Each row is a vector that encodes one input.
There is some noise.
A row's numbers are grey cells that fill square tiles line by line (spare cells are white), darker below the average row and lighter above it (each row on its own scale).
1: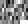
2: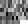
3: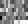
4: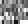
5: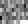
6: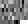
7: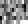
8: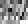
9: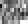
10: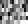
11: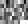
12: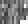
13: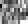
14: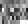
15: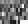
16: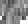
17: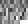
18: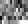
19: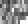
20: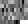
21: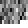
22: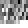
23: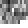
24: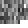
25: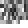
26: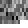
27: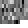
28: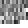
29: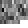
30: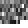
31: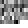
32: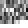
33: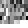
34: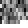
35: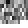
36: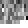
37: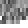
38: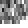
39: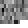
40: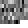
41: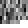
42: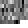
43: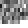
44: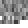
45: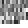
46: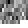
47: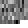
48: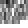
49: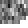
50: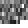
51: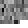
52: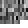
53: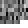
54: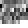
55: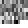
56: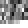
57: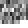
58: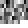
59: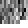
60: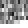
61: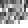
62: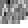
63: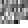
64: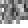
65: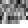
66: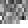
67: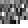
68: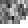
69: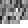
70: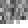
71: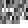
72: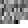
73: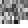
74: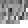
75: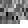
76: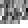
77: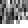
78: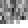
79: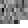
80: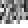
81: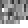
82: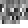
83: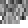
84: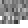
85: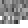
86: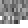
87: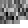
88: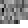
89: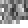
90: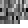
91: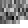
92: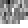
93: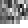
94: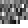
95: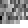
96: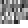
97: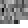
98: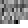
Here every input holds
a list of up to three points on a 7-point line.
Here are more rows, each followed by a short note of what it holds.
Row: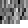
a list of three items
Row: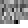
a list of one item
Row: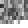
a list of three items
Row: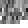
a list of two items
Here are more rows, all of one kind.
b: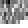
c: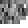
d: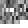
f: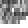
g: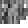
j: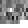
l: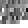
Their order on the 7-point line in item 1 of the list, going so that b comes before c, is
l, f, b, d, j, c, g.
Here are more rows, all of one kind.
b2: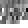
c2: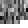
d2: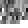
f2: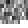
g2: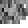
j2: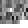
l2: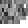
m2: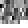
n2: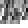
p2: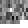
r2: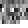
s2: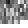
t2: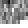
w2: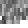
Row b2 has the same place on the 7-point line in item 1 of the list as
d2, n2 and w2.
